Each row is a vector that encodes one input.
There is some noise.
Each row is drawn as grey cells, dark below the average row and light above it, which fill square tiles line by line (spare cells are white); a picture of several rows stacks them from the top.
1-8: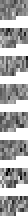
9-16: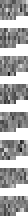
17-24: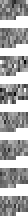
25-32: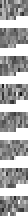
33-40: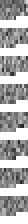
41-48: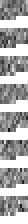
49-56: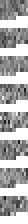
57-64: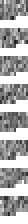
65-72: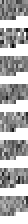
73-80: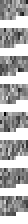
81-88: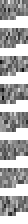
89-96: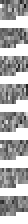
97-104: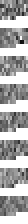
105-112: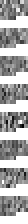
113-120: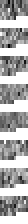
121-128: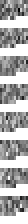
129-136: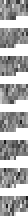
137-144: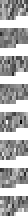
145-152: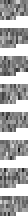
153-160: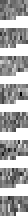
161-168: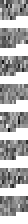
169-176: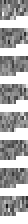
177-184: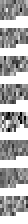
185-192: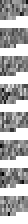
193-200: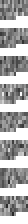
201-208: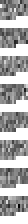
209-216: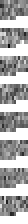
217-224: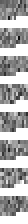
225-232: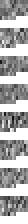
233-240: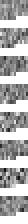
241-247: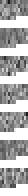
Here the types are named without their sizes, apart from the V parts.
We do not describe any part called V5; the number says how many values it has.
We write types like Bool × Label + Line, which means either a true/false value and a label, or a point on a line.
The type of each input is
(Circle + Line) × (Line + V5) × Tree.
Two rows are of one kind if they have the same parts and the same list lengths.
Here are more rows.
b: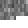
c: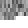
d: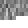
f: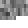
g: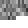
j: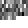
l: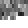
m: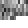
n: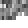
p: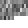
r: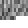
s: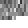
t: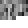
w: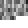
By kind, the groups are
b, f, l
c, j, p, r
d, s, t
g, m, n, w

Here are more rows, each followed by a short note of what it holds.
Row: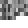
a point on a circle, a point on a line and a node of a tree
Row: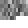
a point on a circle, a point on a line and a node of a tree
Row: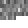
a point on a line, a node of a tree and a value of V5
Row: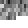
a point on a line, a node of a tree and a value of V5
